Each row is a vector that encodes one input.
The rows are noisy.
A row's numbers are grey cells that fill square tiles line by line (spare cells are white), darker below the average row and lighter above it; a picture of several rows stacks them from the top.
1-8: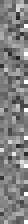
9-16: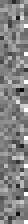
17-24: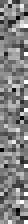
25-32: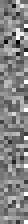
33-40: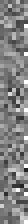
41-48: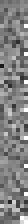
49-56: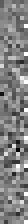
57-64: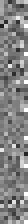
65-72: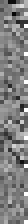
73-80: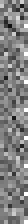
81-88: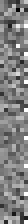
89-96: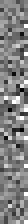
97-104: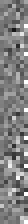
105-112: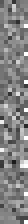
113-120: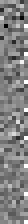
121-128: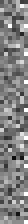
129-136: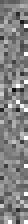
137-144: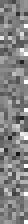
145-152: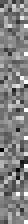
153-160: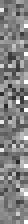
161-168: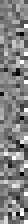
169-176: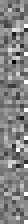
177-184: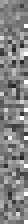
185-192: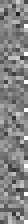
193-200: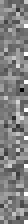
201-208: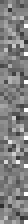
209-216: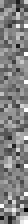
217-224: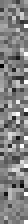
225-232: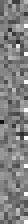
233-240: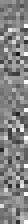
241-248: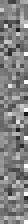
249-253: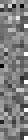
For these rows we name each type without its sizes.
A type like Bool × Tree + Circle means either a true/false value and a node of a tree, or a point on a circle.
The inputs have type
List((Circle + Unit) × Line).
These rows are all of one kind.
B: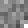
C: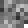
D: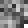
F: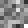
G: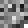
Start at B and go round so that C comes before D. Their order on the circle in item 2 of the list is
B, C, G, F, D.
